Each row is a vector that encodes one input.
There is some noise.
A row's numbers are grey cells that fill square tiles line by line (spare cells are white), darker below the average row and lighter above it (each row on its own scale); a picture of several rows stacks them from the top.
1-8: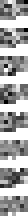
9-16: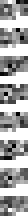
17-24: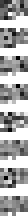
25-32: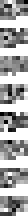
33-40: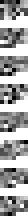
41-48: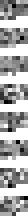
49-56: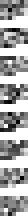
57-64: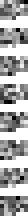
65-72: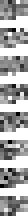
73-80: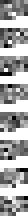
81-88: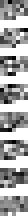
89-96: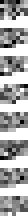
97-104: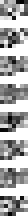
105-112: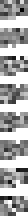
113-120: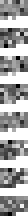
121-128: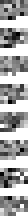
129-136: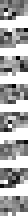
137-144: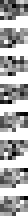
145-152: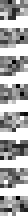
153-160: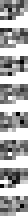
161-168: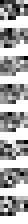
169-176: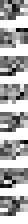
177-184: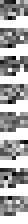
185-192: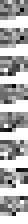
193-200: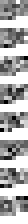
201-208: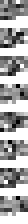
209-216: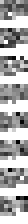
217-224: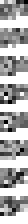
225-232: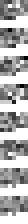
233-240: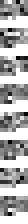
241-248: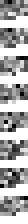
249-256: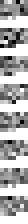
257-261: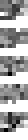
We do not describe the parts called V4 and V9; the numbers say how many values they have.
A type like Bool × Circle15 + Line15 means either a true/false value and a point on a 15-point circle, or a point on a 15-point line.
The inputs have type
Bool × Bool × Bool + Label10 × V4 + Label12 × V9 + Unit.
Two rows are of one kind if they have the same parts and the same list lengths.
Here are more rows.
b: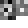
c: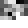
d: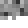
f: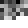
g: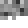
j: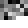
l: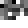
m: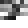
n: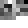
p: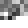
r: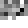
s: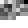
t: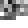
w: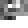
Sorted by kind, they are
b, m, p, t
c, d, g, n, r, s
f
j, l, w

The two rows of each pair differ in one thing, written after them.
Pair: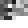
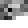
the label
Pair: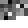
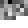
the value of V4
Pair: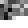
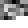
the label
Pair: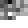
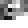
the label
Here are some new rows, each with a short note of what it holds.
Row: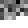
a fixed value
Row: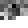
one of 12 labels and a value of V9
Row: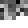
a fixed value
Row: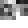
three true/false values
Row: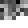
a fixed value
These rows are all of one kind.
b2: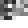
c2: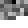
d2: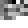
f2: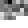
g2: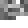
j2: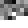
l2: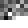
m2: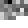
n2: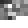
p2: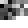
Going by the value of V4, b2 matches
l2 and n2.
